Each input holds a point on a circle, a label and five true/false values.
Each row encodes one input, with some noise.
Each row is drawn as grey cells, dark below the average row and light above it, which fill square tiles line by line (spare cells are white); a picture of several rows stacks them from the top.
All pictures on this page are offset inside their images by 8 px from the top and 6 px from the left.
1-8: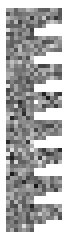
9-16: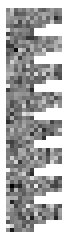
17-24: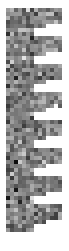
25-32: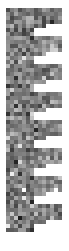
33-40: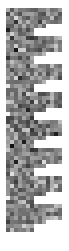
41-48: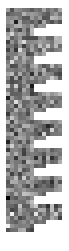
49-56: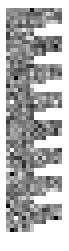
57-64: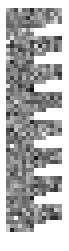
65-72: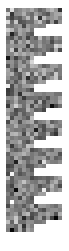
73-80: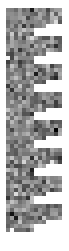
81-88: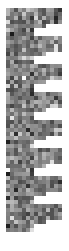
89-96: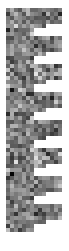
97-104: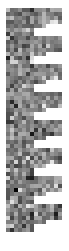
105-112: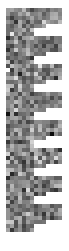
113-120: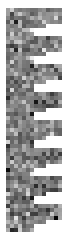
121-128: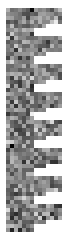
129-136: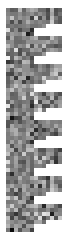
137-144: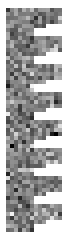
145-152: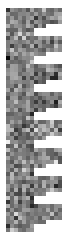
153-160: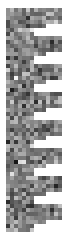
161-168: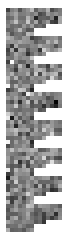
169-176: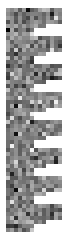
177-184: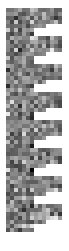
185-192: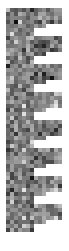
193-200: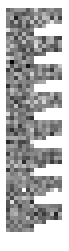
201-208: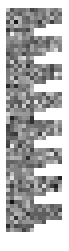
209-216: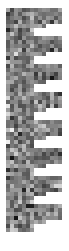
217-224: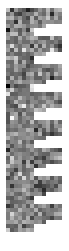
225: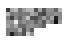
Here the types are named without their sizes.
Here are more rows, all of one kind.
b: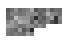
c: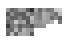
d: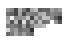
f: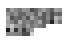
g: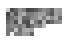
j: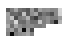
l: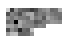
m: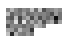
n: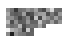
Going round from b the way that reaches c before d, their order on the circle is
b, f, l, g, c, d, n, m, j.
